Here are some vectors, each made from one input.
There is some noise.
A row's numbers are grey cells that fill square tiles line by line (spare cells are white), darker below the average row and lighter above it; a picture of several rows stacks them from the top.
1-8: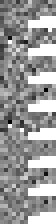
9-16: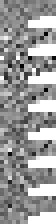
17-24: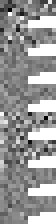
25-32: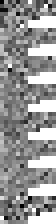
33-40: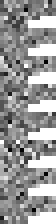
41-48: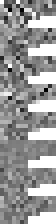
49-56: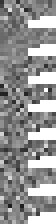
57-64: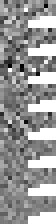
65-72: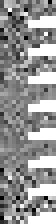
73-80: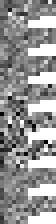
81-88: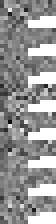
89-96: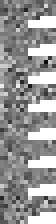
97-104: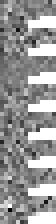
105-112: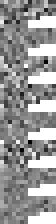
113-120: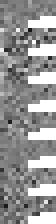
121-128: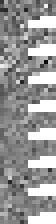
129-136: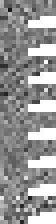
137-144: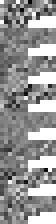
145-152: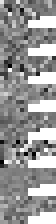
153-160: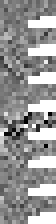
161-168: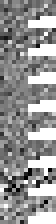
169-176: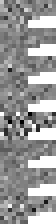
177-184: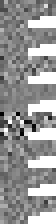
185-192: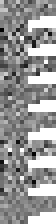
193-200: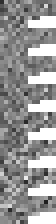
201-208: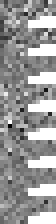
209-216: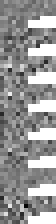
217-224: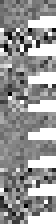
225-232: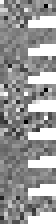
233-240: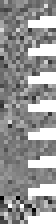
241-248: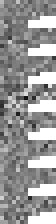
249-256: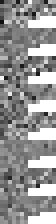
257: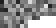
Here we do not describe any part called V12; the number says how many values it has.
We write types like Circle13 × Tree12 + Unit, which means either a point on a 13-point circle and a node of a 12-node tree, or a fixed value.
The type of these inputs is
(Bool × Bool × Bool + Line8) × V12.
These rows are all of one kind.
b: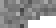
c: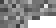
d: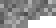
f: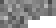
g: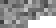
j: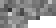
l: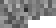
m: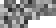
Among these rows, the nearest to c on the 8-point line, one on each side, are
f and l.
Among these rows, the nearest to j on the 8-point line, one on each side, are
b and d.
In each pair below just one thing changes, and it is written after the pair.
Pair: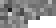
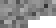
one of the three true/false values
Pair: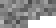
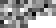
the value of V12
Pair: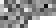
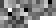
one of the three true/false values
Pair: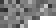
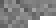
the value of V12
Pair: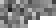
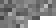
the value of V12
